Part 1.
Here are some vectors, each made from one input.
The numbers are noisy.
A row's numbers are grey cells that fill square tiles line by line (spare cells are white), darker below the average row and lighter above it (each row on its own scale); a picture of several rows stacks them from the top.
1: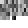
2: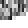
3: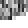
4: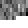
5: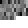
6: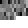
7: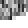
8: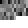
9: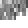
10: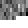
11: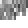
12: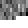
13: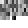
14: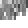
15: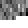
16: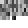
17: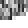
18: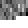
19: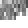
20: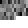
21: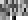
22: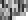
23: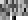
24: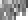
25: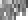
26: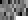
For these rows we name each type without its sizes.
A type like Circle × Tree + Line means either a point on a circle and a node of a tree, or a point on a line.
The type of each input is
Circle.
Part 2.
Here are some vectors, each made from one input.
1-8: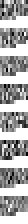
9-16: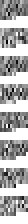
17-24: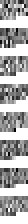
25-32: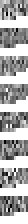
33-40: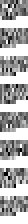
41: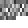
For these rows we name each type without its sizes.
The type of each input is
Label.
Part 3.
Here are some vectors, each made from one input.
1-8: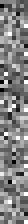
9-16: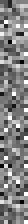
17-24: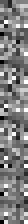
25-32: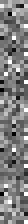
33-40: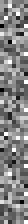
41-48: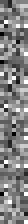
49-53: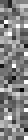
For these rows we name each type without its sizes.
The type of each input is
Tree + Unit.
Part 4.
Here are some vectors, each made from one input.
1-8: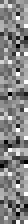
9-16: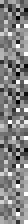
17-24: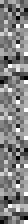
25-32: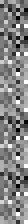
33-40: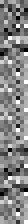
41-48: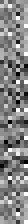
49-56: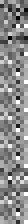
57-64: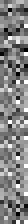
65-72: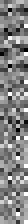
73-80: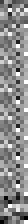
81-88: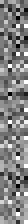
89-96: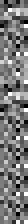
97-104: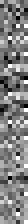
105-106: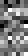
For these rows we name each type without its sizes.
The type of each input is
Line.
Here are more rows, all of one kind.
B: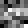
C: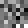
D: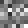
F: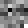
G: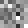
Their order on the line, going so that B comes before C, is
B, D, G, F, C.
